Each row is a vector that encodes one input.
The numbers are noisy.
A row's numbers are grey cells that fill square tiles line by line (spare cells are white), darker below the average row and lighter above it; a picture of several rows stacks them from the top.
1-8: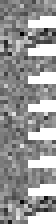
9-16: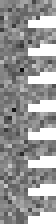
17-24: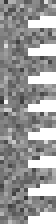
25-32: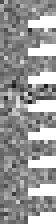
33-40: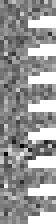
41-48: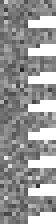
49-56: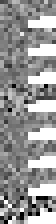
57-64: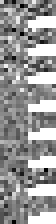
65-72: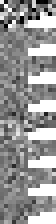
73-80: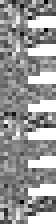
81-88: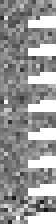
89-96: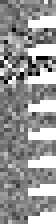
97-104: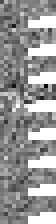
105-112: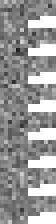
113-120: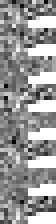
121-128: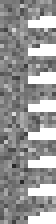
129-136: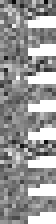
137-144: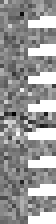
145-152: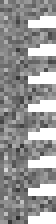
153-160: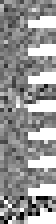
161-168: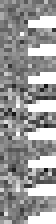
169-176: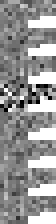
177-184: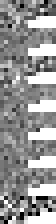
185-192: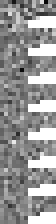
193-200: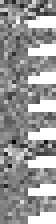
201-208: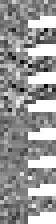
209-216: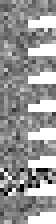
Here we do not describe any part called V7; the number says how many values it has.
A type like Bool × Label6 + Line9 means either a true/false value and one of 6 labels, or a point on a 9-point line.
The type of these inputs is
List2(Line5 × (Line5 + V7)).
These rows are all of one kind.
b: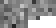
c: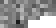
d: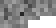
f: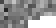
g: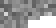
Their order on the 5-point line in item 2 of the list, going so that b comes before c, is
f, b, c, d, g.
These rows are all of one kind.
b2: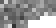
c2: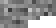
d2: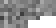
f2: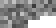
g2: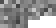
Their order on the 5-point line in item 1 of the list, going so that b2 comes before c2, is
b2, g2, d2, c2, f2.
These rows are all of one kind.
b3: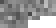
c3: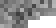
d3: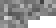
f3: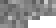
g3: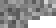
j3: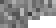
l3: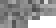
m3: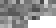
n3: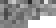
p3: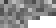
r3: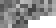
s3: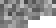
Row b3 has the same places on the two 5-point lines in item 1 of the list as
f3, g3 and m3.
